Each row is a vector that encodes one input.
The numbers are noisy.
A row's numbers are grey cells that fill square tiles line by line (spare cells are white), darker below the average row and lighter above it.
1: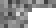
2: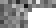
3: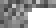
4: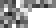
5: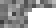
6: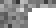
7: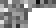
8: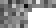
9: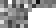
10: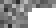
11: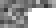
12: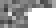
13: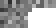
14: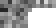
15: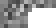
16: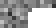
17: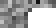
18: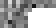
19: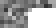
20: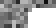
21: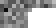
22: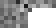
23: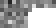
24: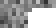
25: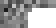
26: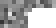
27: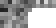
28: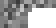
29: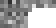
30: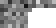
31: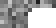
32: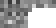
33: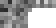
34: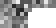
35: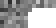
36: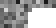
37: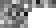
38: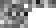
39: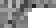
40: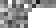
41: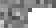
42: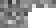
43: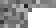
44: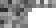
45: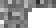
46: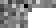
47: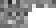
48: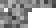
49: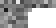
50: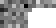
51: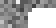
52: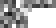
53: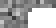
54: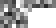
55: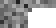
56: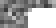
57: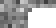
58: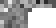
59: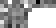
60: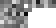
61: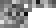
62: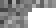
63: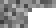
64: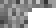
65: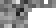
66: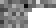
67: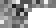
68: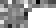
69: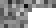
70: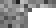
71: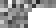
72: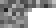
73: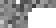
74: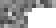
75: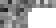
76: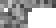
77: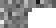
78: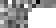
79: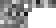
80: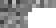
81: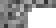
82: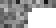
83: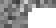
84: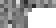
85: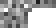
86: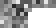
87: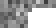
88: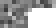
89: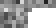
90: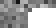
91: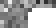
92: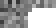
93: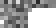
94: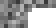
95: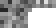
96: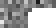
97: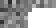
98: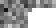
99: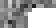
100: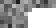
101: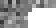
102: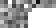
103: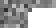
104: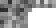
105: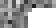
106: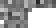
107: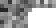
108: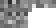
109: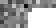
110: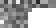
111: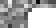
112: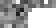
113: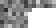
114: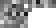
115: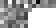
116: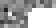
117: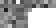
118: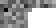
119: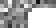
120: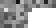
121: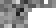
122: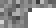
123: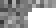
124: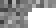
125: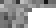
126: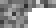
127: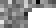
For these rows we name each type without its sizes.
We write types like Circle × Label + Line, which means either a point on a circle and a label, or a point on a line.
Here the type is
List(Circle).
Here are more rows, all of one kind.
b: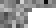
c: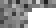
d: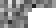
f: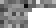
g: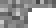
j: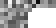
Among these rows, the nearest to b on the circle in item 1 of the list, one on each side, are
c and g.
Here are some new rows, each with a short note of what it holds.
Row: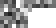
the empty list
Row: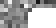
a list of three items
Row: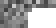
a list of two items
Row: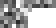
the empty list
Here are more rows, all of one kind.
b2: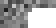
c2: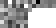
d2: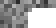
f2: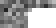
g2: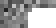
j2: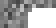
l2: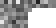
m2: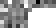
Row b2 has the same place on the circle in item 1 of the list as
d2 and g2.
